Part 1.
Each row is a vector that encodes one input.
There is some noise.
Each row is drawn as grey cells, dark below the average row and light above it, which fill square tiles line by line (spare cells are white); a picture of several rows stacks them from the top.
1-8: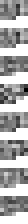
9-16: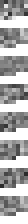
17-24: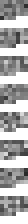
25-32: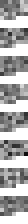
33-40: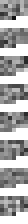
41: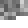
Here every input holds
a node of a 7-node tree.
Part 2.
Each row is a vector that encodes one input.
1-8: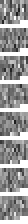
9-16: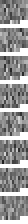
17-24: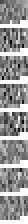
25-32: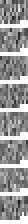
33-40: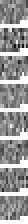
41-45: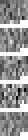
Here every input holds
one of 5 labels.
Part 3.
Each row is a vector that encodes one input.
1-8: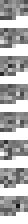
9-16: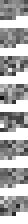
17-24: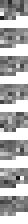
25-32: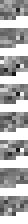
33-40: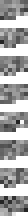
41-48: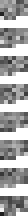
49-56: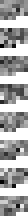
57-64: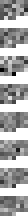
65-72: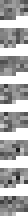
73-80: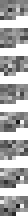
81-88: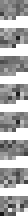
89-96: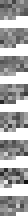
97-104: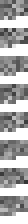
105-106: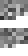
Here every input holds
either a fixed value, or a node of a 10-node tree.
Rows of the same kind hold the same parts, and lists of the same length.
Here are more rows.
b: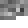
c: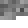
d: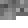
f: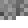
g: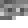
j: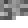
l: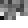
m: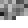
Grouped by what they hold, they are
b, c, d, f, g, j, m
l

